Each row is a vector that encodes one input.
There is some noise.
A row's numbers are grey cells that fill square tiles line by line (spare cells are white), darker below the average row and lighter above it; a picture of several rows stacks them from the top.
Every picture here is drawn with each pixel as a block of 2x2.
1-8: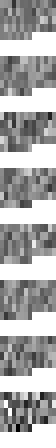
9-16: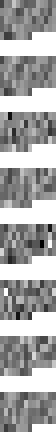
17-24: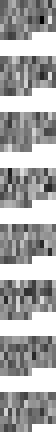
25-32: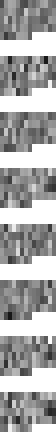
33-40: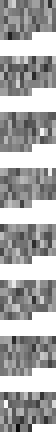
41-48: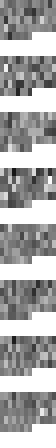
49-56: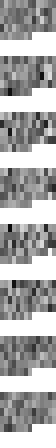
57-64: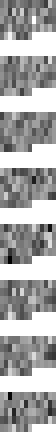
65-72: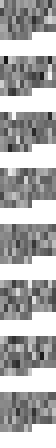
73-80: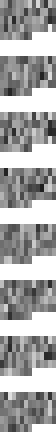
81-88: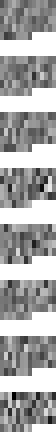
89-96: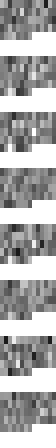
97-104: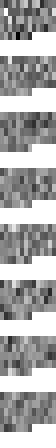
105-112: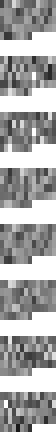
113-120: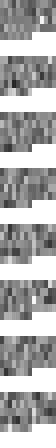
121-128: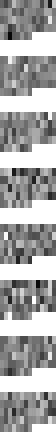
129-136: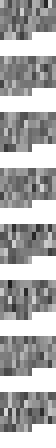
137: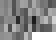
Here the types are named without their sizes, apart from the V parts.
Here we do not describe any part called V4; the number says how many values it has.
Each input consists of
either a node of a tree and a value of V4, or a list of points on a line.
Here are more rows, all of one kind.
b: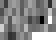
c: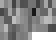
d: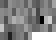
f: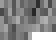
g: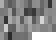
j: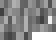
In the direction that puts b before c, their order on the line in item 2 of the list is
j, b, d, f, c, g.
